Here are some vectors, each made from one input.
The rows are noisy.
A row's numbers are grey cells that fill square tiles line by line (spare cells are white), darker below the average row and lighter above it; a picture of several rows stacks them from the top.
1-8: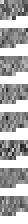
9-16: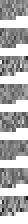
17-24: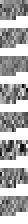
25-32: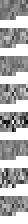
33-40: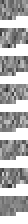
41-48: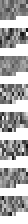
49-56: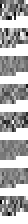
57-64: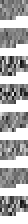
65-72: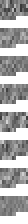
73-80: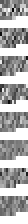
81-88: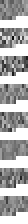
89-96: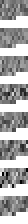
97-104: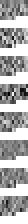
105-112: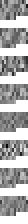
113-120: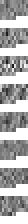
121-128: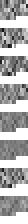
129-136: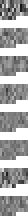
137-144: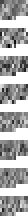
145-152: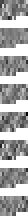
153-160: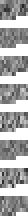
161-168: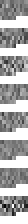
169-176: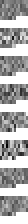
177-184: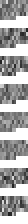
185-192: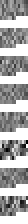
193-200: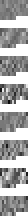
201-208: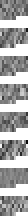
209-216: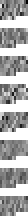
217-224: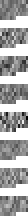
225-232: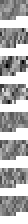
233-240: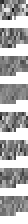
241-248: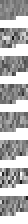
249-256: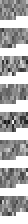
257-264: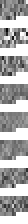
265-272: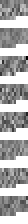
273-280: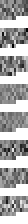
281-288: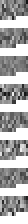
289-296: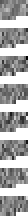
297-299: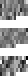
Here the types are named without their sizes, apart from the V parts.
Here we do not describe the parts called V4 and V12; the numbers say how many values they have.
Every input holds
either a label, three true/false values and a value of V4, or a value of V12.
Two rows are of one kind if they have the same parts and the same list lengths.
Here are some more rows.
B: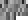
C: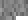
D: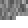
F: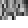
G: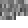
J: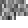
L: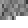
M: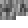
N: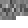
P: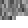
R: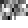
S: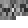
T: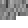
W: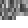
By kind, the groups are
B, G, J, M, T
C, D, F, L, N, P, R, S, W

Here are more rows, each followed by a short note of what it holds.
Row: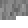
a label, three true/false values and a value of V4
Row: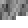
a value of V12
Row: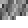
a value of V12
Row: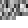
a value of V12
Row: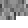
a value of V12
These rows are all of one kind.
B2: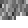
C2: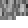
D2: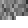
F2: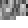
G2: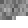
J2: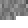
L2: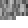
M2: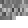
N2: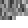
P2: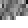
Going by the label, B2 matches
G2 and J2.
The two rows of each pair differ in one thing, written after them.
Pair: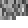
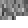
the value of V4
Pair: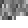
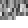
the value of V4
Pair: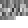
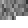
the label
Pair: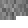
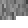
the label
